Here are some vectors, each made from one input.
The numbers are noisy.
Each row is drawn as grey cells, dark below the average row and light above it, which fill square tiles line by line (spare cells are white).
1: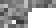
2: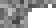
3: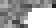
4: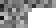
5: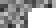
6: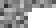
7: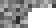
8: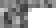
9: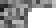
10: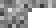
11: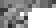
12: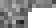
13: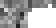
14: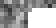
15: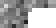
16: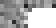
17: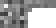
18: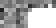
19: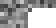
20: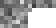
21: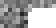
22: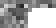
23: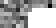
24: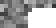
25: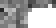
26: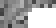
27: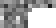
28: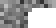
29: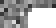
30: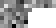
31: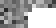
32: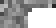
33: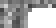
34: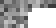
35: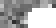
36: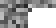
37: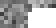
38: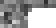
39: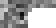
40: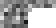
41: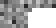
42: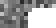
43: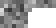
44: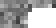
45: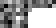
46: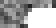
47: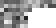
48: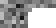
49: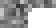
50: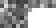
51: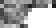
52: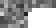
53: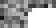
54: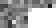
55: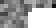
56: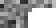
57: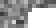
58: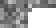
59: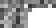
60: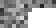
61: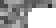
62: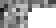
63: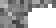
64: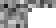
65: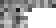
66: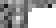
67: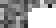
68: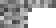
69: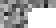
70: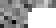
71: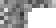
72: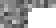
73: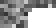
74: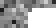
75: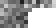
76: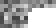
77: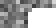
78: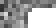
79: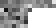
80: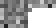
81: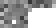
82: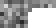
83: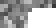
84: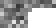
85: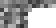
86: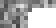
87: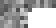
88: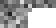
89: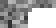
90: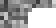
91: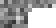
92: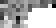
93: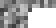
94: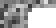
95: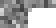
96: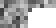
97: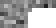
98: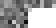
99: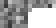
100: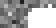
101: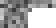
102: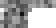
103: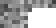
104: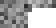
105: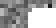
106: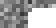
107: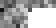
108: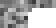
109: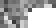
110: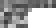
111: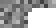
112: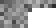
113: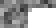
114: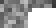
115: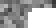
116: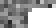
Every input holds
three labels (each one of 5) and five true/false values.
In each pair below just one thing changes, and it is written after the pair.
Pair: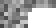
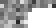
one of the five true/false values
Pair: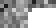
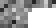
one of the three labels
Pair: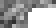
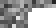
one of the five true/false values
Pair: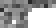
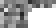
one of the three labels
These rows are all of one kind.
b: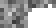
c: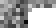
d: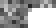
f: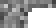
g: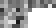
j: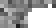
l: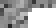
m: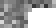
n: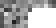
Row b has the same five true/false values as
d and j.
